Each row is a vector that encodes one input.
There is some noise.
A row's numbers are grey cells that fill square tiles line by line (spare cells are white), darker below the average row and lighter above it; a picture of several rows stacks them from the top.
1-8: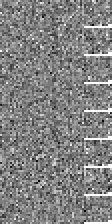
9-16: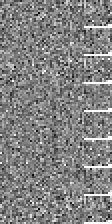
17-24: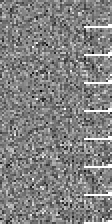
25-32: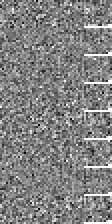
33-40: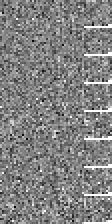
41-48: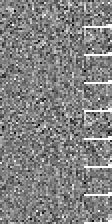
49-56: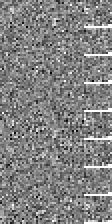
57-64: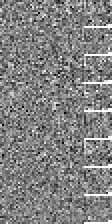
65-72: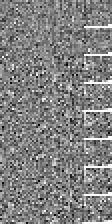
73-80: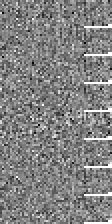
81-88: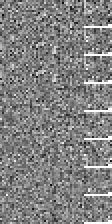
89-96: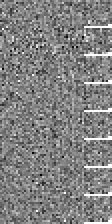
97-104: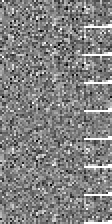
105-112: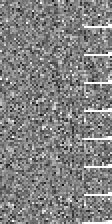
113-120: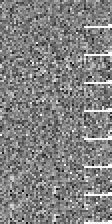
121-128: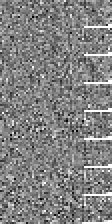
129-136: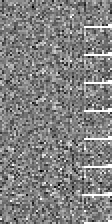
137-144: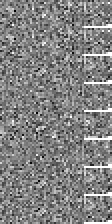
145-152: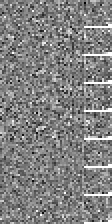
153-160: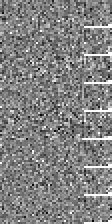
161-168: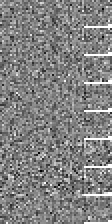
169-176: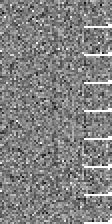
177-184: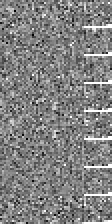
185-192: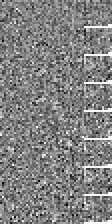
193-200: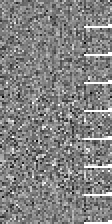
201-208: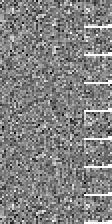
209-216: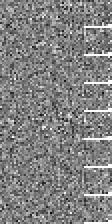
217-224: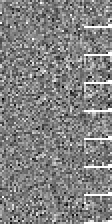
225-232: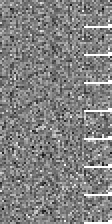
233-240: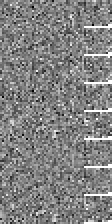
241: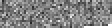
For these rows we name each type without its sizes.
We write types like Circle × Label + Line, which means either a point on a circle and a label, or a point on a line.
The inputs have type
Circle × (Circle × Circle + Unit) + Tree.
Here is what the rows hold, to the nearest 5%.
About 60% of them hold a point on a circle, together with either a point on each of two circles, or a fixed value. The rest hold a node of a tree.
